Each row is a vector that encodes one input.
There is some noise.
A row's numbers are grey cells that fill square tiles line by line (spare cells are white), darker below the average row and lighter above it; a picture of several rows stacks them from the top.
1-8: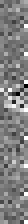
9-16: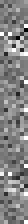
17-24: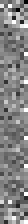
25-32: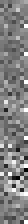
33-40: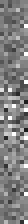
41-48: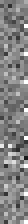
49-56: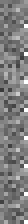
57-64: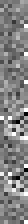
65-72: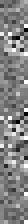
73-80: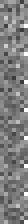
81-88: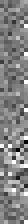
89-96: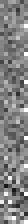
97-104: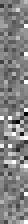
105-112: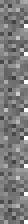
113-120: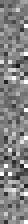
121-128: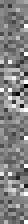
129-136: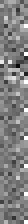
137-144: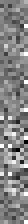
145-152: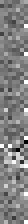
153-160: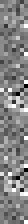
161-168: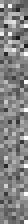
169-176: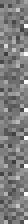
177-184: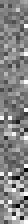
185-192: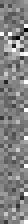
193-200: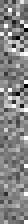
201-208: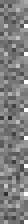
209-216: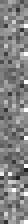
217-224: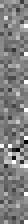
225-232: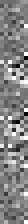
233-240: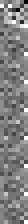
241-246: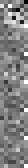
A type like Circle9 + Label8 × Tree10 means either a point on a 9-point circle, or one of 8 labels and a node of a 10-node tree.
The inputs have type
Line5.
